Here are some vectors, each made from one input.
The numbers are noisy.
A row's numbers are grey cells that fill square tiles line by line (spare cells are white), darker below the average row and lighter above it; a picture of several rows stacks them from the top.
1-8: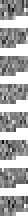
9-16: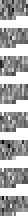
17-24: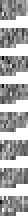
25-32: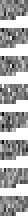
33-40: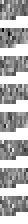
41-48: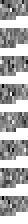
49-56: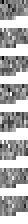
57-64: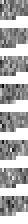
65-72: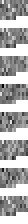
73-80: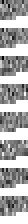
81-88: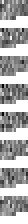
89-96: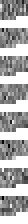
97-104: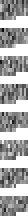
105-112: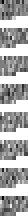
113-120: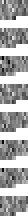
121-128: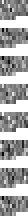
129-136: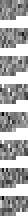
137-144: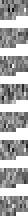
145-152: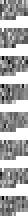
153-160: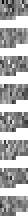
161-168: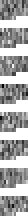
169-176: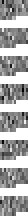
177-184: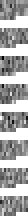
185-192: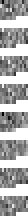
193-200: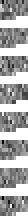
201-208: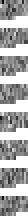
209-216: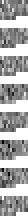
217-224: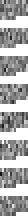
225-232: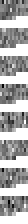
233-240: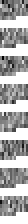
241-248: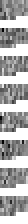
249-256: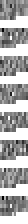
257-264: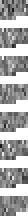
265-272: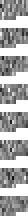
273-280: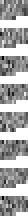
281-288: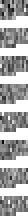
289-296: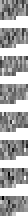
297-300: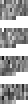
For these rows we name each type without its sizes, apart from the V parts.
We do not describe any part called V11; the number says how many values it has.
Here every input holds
a point on a line and a node of a tree, together with either a point on a circle and a true/false value, or a value of V11.
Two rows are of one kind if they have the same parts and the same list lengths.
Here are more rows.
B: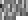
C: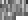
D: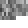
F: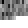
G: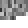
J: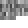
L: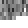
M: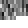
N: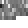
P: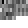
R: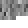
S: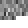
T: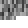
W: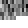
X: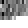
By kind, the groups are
B, C, D, G, J, L, M, R, W
F, N, P, S, T, X

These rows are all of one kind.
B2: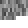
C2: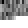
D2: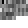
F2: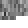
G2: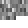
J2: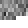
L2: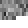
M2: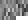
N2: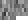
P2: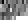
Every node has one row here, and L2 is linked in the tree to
J2.
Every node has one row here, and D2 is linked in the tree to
G2.
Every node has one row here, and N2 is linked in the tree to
G2.
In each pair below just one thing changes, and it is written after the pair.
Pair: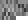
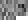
the true/false value
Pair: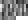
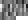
the place on the circle
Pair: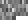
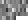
the true/false value
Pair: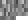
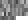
the node of the tree
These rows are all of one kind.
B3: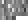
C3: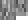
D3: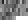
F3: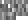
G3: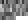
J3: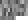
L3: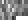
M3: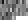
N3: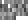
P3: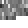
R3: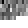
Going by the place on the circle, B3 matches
D3, F3, G3 and N3.
